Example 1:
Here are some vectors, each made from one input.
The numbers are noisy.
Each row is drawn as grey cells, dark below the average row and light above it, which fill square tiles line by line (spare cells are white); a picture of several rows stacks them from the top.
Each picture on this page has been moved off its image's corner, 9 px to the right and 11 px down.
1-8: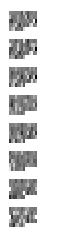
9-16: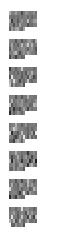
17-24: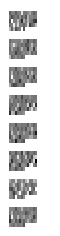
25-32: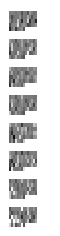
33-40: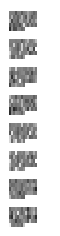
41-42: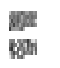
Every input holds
a point on each of two 5-point lines.
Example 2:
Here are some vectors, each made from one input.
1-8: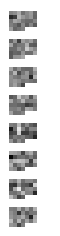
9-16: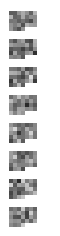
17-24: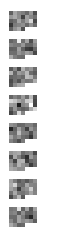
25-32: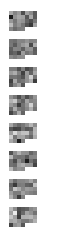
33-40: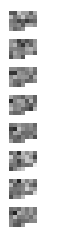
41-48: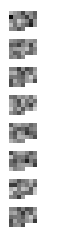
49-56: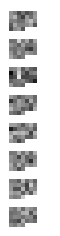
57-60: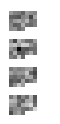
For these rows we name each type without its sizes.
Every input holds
a point on a circle.
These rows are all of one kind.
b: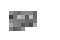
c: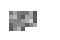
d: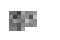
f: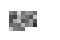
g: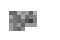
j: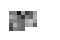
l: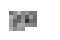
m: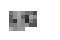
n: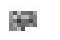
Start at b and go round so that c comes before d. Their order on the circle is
b, m, l, g, n, j, c, d, f.
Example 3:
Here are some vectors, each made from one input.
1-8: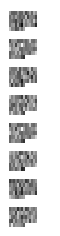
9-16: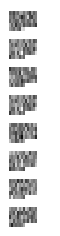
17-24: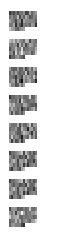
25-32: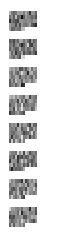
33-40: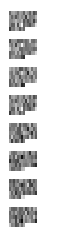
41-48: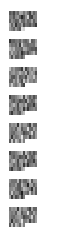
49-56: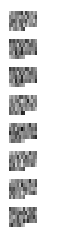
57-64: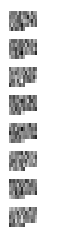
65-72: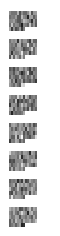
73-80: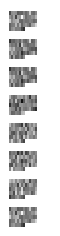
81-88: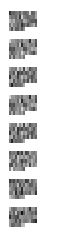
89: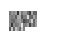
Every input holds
four true/false values.
